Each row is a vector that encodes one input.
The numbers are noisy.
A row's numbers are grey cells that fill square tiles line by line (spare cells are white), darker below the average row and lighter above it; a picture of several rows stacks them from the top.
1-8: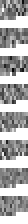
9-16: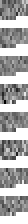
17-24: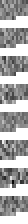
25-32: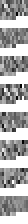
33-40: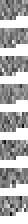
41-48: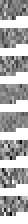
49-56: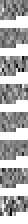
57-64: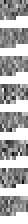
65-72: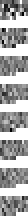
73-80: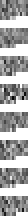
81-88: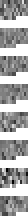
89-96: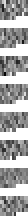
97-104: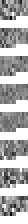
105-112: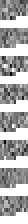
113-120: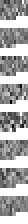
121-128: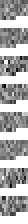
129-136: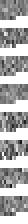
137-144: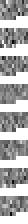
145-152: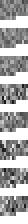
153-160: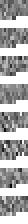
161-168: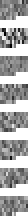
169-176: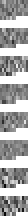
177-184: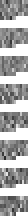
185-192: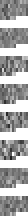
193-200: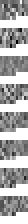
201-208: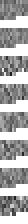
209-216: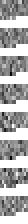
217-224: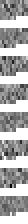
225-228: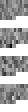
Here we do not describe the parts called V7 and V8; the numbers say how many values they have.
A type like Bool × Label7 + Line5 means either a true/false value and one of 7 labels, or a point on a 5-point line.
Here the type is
(Circle5 + (Line6 + Line9) × V8) × V7.
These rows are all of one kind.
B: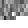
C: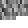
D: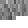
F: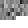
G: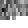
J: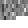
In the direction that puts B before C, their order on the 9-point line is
G, D, F, J, B, C.
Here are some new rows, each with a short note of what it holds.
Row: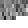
a point on a 6-point line, a value of V7 and a value of V8
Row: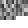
a point on a 6-point line, a value of V7 and a value of V8
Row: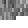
a point on a 5-point circle and a value of V7
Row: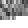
a point on a 9-point line, a value of V7 and a value of V8
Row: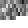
a point on a 6-point line, a value of V7 and a value of V8
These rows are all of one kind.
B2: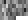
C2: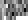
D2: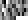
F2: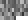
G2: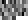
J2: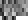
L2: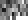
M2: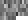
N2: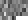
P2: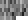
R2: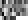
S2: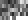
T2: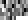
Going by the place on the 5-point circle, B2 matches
L2 and M2.
